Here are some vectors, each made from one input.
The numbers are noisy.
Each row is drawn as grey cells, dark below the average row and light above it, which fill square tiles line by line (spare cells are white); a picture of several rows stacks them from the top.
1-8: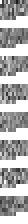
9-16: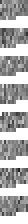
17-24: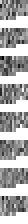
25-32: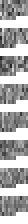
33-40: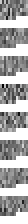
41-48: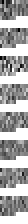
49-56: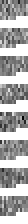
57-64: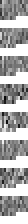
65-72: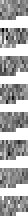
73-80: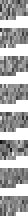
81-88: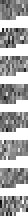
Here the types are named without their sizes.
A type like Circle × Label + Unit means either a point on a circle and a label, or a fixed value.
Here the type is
Bool × Bool × Bool × Bool + Label × (Label × Label + Unit).
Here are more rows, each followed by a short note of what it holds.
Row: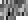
a label
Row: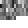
four true/false values
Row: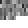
four true/false values
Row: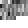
a label
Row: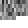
a label
